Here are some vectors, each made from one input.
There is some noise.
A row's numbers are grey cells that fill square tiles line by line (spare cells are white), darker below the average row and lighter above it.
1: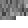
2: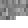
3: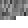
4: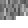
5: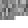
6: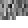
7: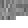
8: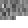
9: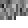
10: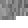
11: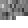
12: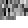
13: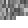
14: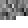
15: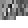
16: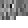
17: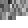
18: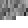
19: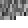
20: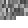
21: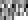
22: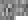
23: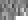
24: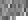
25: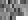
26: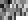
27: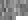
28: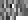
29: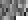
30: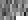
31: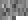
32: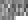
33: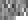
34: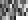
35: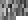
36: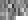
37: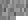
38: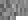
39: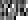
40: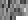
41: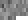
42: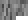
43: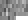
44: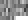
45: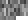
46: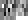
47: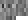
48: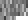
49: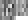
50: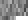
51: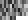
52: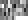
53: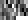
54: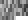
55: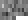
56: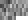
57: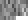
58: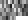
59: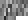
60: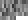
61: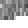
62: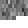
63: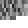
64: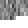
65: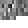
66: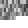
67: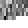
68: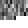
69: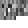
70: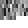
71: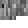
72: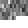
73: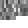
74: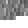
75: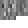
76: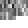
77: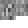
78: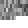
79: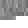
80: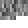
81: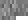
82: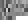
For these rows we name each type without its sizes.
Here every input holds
either a label, or a node of a tree and three true/false values.
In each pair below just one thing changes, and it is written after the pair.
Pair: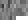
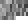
one of the three true/false values
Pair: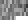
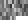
one of the three true/false values
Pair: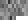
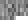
the node of the tree
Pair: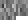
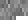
the node of the tree
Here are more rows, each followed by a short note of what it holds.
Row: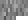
a node of a tree and three true/false values
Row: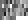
a label
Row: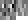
a label
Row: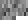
a label
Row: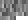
a label
